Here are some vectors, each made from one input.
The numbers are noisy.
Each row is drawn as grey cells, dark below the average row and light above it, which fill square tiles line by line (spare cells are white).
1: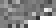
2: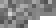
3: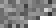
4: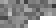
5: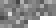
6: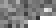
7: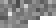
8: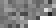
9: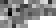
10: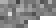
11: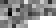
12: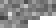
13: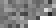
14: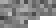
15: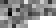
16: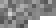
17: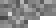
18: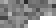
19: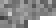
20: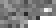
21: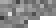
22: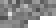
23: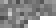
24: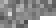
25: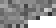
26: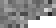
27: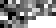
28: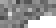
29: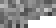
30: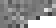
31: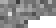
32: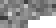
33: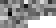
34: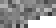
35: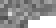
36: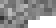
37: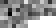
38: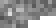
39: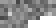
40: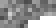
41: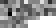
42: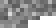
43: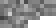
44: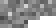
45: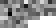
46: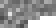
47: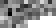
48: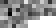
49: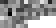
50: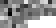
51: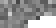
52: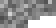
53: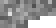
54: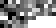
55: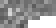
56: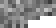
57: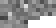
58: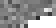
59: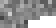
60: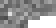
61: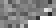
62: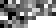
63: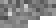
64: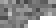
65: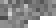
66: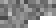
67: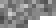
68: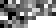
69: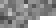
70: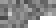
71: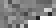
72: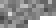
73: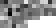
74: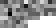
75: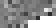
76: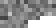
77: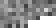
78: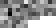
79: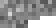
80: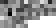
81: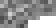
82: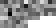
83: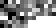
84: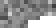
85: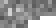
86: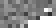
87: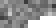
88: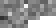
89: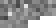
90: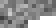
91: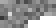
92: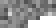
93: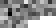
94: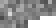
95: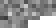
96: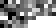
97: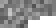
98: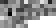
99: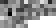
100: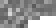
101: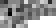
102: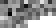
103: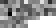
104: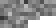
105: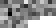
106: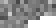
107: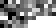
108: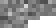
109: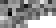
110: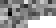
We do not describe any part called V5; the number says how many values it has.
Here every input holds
a list of up to three items, each a true/false value and a value of V5.
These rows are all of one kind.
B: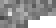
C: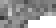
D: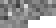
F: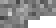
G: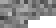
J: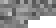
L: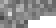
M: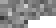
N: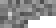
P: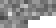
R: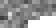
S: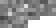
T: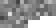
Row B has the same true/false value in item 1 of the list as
C, L, P and R.
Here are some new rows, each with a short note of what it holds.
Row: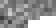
a list of three items
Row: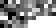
the empty list
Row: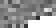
a list of two items
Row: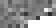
a list of two items
